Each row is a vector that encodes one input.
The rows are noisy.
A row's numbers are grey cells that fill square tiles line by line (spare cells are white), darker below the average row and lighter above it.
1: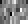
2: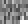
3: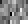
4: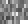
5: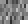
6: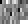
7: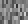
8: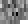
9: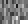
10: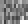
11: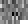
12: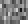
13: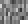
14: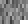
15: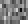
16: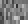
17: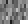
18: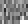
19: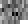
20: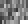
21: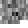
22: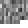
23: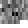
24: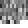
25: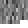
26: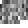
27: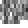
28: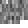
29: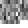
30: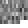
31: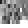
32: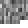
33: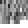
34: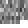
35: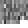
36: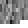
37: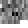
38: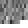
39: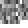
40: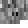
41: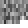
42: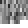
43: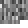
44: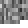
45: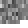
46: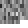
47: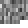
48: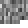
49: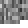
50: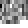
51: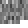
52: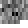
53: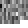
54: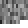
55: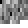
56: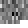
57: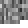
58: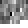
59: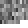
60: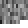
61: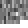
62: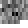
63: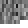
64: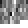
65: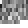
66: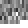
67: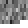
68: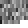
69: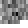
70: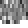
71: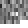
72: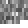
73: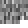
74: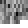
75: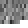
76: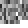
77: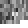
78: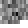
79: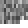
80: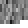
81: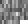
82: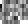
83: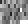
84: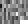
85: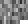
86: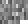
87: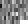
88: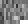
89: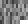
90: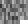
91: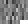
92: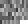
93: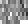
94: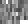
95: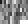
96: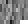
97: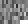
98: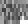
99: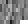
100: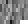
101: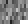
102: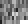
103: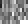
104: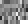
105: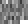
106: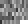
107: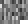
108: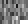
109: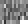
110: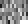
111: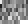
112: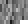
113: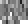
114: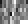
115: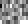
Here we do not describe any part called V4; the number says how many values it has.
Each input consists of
one of 8 labels and a value of V4, together with either a point on a 6-point circle, or a fixed value.
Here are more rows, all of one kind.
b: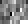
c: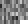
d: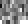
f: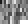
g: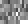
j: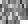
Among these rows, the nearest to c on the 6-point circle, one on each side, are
b and g.
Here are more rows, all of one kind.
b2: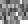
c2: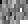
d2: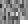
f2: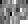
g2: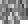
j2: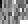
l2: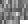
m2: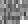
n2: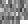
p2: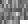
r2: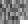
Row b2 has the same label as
c2, g2, l2 and p2.
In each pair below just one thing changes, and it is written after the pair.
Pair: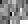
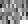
the place on the 6-point circle
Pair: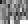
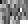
the place on the 6-point circle
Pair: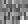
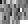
the place on the 6-point circle
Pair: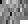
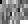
the label
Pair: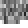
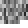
the label
